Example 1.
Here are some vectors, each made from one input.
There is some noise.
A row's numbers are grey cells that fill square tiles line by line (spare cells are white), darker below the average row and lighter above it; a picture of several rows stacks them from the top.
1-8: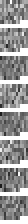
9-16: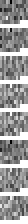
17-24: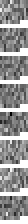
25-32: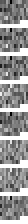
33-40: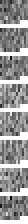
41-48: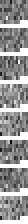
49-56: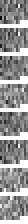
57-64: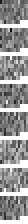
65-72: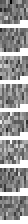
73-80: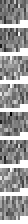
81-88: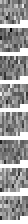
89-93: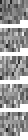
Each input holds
either a point on an 8-point line and a true/false value, or a point on a 9-point line.
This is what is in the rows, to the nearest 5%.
About 50% of them hold a point on an 8-point line and a true/false value. The rest hold a point on a 9-point line.
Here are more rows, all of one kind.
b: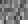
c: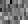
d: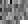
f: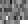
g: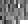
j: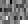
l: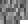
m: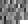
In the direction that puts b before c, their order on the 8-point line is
g, m, l, b, f, j, c, d.
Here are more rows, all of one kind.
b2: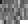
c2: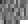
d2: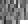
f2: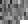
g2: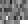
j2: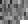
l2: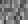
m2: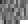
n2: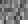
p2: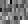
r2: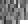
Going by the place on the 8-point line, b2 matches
l2 and n2.
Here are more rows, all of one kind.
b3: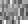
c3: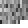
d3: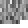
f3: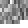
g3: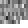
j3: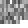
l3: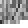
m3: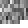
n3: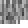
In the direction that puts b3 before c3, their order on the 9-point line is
l3, d3, j3, n3, g3, b3, f3, m3, c3.
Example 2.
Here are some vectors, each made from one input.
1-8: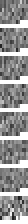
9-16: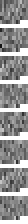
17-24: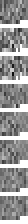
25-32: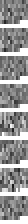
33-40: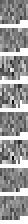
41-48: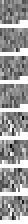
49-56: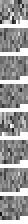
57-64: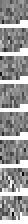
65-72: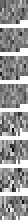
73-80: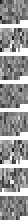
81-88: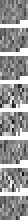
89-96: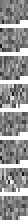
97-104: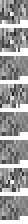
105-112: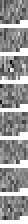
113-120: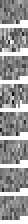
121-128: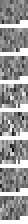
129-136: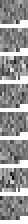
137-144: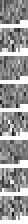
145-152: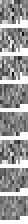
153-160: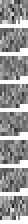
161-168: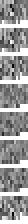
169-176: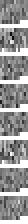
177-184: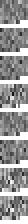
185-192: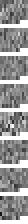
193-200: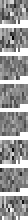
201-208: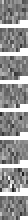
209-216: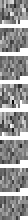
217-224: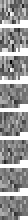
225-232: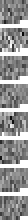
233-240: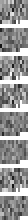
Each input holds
either a point on a 10-point line and a true/false value, or a point on an 18-point line.
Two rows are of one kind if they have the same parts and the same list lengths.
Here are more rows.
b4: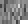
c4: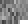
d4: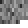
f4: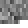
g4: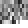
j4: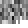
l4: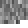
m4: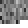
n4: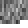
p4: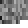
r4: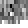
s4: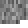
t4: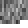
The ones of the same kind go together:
b4, c4, d4, f4, l4, m4, n4, p4, s4, t4
g4, j4, r4

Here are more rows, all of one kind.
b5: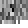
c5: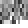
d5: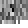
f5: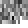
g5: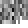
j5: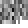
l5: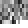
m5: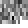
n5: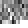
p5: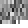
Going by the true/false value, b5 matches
d5 and p5.
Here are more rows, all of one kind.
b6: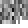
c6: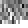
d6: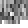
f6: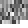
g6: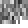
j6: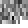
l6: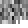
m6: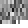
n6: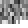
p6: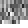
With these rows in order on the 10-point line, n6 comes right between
d6 and l6.
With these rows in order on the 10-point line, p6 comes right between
c6 and f6.
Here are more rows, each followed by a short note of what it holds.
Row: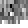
a point on a 10-point line and a true/false value
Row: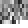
a point on a 10-point line and a true/false value
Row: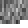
a point on an 18-point line
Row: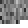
a point on an 18-point line
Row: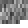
a point on an 18-point line
